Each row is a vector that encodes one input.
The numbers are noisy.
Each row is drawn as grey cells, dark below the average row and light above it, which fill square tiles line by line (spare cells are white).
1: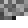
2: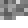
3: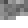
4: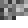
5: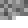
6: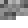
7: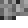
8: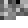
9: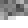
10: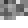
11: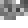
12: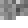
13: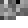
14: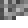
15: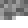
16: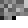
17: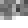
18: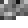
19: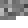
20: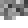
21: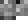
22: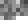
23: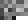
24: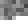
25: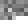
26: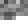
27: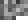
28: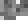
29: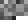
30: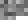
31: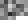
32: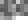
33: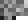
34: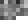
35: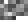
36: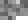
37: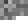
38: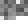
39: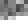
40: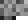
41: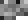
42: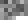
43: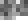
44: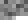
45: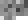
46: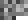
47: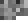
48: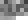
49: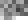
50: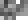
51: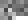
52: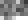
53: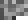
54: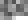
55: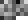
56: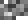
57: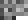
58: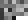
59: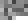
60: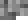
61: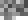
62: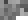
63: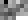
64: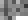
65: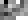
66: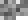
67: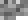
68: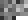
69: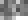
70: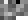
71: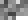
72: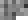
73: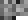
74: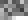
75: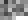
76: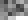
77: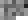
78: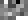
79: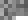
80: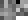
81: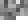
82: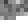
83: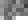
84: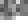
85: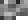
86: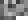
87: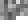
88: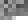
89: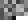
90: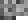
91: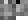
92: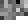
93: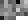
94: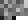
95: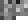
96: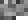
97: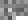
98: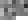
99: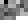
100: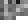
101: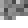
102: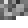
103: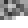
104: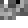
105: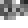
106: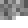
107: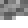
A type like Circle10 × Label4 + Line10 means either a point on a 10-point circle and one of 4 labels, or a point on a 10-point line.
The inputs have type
(Label8 + Line5) × Line5.
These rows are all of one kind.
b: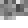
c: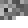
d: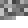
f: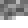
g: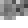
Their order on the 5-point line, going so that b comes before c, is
f, b, d, c, g.
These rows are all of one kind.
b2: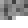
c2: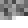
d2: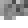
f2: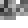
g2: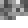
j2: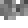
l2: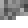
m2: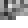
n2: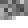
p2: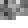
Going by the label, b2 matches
c2, f2, g2 and p2.
